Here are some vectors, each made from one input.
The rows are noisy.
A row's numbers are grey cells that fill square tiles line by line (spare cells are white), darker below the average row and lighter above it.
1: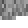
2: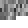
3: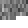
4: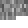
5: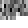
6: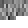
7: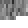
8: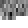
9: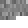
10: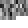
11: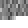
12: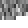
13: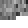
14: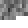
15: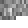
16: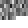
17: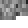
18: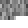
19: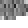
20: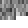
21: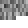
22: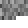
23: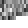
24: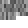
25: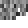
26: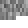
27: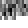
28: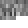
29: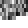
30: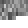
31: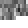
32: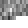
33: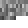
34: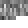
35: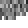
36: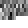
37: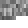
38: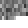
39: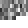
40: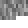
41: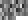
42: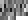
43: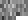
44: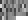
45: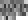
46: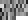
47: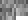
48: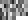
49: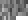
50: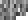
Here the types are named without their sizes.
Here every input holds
a label and a true/false value.
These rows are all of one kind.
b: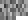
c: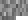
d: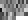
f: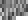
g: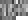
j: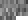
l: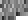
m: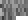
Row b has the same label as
c and f.
